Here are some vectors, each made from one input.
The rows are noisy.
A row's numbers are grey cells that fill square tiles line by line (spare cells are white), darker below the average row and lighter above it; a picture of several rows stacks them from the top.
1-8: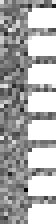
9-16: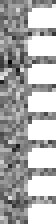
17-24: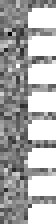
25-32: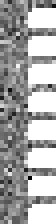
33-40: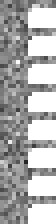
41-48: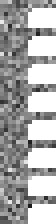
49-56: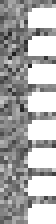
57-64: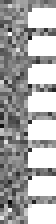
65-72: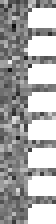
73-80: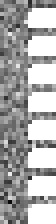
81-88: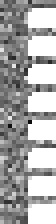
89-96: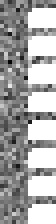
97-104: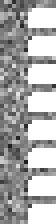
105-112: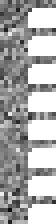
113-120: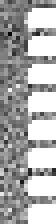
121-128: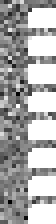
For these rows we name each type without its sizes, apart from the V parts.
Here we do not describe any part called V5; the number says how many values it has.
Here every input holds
a value of V5, together with either a point on a circle and a true/false value, or a value of V5.
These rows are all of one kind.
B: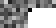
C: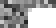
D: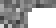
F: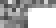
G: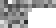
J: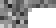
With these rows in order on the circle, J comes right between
D and G.
